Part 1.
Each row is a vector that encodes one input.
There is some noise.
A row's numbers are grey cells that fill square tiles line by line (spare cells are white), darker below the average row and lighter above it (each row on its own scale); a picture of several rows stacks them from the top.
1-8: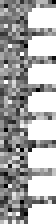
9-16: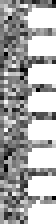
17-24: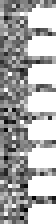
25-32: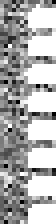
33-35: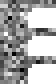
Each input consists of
a point on a 4-point line.
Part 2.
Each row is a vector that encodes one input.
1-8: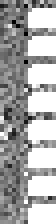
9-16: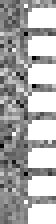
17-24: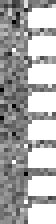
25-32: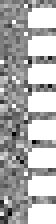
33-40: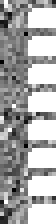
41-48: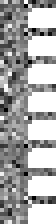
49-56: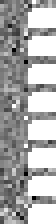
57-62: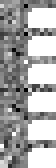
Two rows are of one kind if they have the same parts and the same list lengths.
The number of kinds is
2.
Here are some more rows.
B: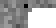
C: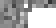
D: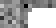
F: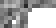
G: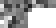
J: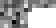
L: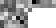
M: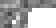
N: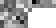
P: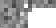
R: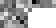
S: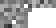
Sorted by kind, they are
B, C, D, F, G, J, M, P, S
L, N, R

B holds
four true/false values.
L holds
a fixed value.
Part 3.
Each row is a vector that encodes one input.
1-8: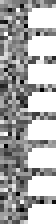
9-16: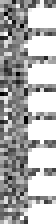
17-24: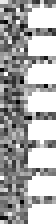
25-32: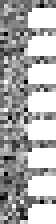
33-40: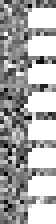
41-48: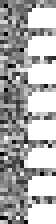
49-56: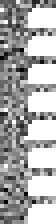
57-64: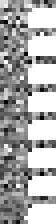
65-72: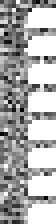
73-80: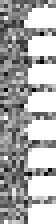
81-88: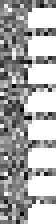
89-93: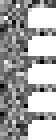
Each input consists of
a point on a 10-point circle.
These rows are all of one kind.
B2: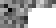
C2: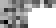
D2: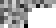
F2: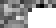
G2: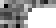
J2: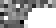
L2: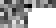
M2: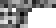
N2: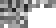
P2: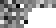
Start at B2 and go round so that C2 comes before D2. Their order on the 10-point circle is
B2, C2, D2, N2, L2, F2, P2, M2, G2, J2.
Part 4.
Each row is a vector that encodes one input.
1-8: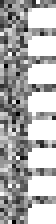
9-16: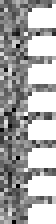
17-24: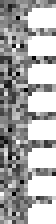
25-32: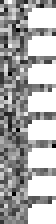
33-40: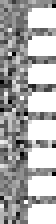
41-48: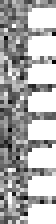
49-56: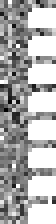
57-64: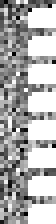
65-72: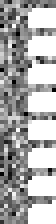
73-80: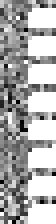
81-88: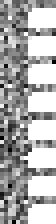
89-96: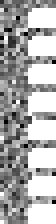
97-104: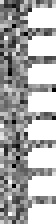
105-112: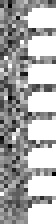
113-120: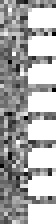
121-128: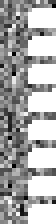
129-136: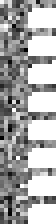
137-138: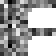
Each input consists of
a point on an 11-point line.
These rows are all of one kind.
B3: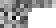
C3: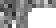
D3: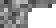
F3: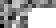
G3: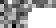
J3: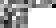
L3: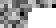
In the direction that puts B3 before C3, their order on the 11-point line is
G3, L3, B3, J3, C3, F3, D3.
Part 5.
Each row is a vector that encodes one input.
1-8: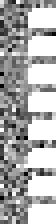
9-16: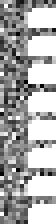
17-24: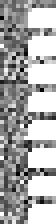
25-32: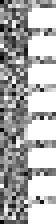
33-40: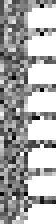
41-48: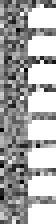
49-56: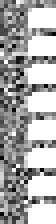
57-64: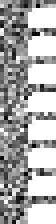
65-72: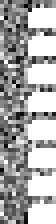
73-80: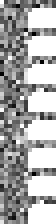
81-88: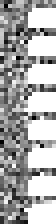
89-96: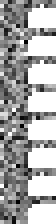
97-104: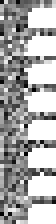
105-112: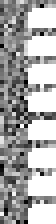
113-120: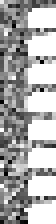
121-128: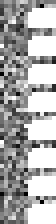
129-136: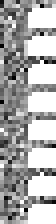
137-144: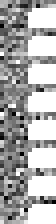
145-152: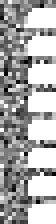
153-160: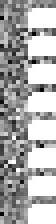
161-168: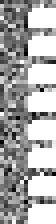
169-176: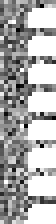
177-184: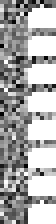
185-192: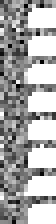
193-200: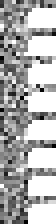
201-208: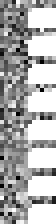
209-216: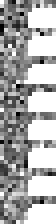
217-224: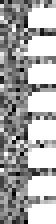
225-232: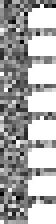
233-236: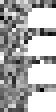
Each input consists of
five true/false values.
